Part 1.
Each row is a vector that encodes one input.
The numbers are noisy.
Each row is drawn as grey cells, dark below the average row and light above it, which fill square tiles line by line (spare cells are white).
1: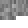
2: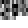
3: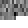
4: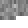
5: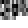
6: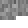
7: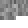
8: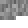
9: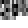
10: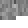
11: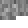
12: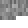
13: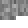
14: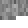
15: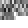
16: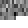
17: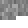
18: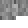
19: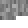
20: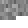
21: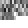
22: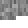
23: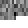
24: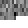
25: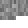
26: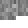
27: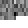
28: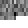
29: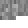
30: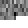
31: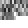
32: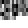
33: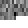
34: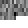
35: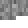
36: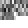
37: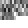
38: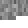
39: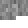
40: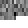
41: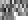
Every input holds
a point on a 4-point line.
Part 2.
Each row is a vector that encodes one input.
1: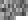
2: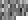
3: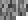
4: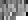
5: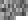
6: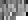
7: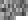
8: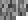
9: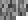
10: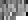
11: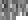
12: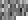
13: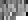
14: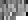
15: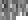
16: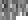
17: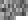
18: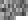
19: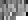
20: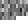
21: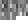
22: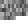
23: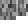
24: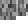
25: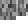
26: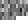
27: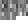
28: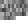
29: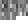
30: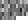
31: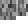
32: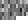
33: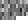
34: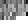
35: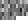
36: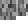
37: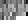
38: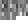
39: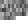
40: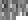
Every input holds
a point on a 5-point line.
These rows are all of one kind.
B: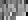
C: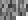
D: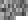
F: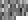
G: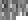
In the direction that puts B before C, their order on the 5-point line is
B, G, D, C, F.
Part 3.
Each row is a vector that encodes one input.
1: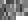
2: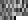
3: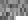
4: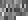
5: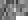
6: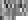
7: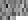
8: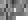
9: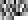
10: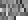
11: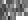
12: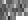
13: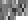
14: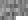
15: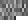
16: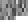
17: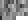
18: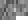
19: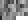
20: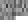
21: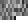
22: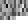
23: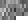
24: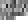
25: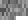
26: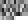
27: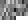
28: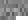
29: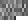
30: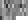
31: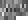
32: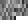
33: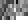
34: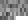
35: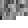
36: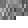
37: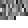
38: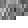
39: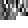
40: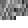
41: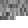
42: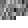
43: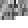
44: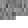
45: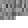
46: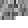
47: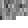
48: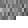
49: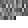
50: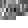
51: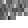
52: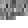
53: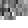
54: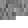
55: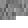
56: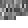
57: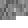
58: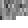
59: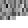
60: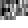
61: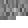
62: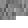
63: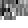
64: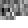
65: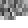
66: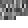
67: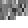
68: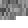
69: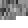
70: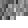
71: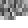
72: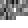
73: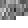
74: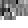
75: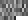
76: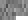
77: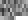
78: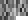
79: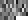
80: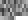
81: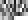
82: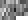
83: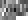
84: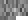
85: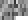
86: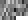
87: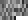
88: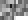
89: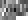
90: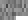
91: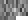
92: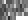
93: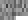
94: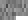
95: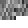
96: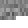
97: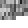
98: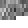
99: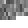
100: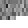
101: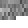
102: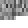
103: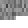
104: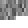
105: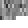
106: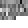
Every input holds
a node of an 18-node tree.
